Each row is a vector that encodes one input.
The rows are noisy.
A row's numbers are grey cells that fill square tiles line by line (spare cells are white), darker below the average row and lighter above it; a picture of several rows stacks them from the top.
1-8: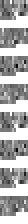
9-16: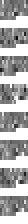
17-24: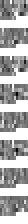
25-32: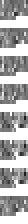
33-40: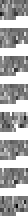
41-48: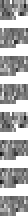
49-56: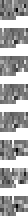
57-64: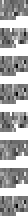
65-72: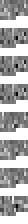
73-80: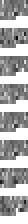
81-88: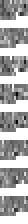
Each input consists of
a point on a 9-point line.
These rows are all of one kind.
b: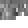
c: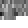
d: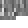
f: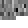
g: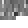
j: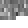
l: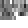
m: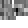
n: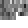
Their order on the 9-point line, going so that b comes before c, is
d, g, j, b, c, m, f, n, l.
